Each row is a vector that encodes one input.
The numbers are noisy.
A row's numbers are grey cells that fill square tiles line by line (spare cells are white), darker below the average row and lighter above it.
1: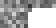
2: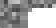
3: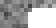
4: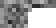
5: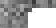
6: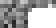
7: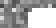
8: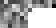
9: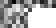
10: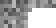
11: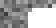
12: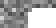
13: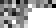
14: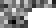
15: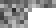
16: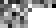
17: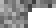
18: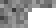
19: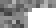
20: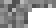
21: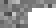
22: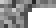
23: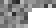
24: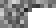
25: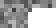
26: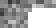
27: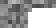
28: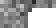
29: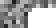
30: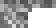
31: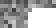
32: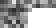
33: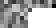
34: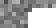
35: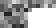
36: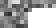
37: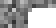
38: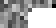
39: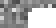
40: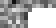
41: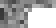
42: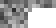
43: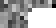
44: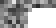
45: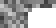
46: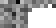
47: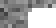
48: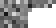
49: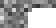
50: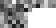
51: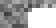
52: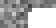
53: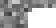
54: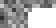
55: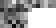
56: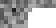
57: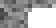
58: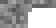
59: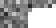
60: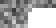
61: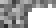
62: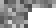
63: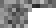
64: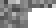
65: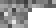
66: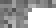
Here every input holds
a list of up to two points on a 6-point line.
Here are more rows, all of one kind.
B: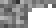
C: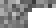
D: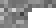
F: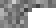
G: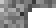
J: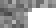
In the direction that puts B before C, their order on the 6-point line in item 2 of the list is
B, J, D, F, G, C.
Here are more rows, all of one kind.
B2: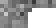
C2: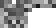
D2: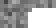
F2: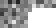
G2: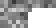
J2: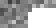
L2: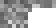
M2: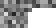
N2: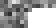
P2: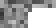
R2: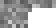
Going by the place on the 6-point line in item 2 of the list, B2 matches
M2 and P2.
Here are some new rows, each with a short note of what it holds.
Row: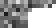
a list of one item
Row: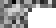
the empty list
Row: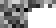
a list of two items
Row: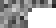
the empty list
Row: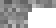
a list of two items
